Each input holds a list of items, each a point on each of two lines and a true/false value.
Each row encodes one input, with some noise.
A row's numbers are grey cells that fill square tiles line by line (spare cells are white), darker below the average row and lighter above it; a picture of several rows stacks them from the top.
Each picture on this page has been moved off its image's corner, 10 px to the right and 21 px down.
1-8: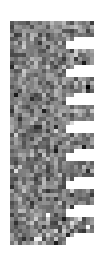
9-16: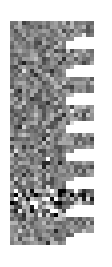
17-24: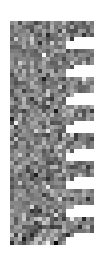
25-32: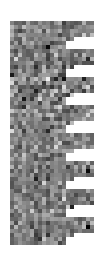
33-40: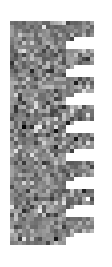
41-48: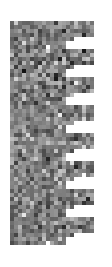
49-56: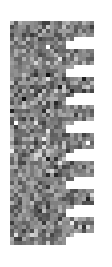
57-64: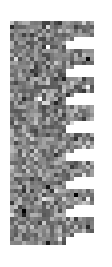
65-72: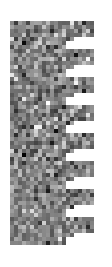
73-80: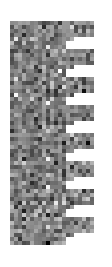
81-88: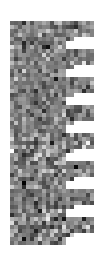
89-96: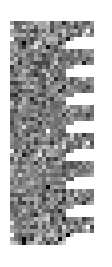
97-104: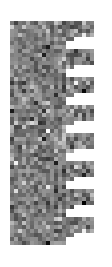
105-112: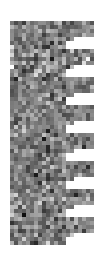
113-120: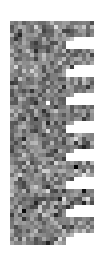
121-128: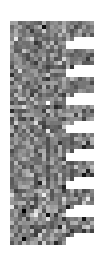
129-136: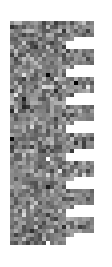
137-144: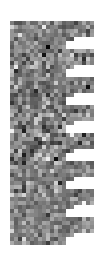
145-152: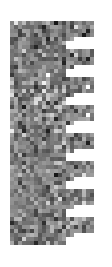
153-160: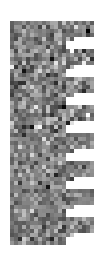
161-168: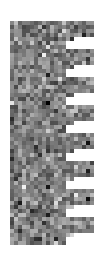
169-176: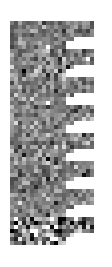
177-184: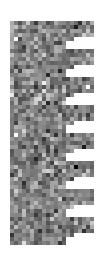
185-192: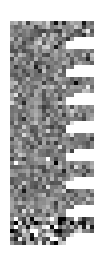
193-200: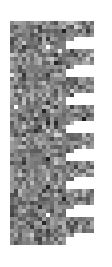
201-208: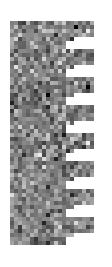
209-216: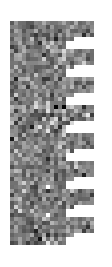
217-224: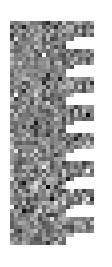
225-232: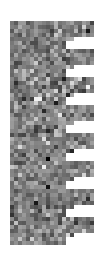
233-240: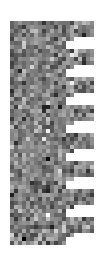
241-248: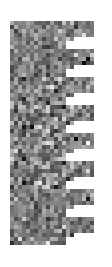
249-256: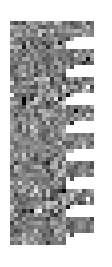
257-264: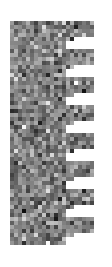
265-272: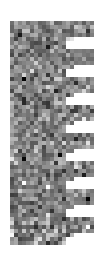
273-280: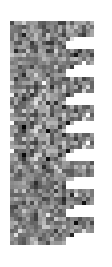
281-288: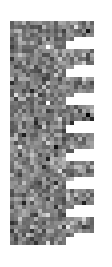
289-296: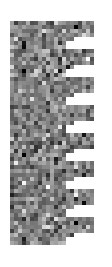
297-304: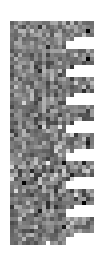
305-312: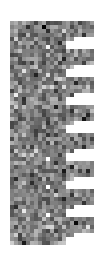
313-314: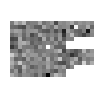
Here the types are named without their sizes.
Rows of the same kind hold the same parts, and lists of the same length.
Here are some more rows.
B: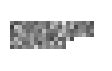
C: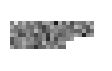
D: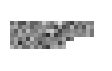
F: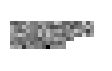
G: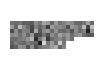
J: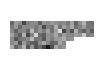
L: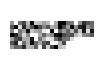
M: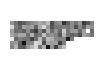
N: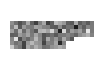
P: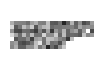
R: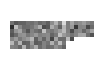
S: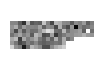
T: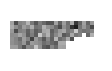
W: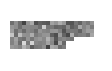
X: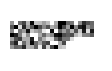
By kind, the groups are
B, N, R, S, T
C, D, F, G, J, W
L, X
M, P

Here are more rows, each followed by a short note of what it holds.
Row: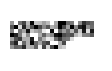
the empty list
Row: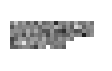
a list of three items
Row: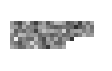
a list of two items
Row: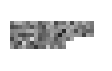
a list of three items
